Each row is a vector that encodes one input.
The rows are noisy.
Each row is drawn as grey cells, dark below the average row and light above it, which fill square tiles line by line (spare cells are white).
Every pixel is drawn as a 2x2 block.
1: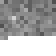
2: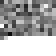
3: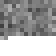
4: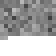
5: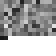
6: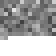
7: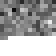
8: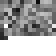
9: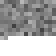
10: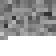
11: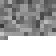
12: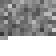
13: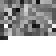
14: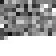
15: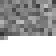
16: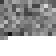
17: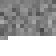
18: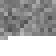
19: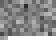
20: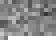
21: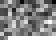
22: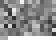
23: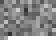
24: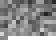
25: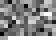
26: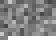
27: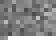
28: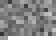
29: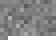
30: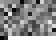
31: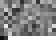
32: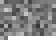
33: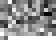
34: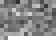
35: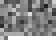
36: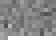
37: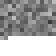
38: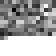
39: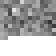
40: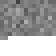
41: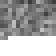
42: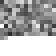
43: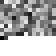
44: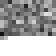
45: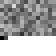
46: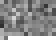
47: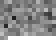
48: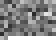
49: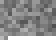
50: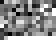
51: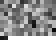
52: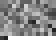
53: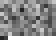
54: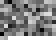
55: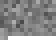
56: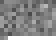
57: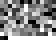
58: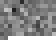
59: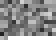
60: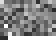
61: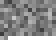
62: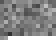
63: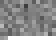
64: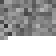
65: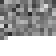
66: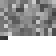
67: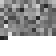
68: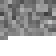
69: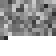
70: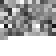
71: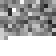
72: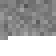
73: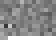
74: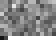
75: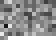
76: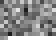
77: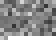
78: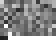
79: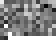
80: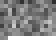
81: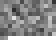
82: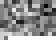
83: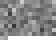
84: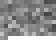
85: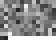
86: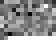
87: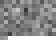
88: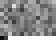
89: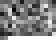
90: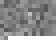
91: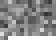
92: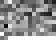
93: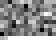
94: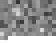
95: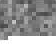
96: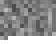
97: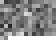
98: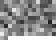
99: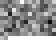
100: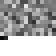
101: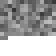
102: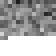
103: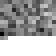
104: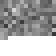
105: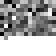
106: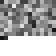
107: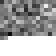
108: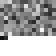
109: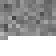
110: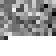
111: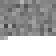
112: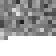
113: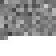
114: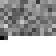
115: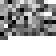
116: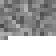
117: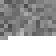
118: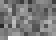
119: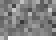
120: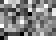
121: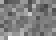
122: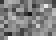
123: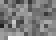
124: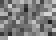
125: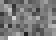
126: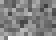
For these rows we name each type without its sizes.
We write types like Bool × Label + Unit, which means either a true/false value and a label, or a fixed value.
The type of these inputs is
(Bool × Bool × Bool + Unit) × Label + Line.
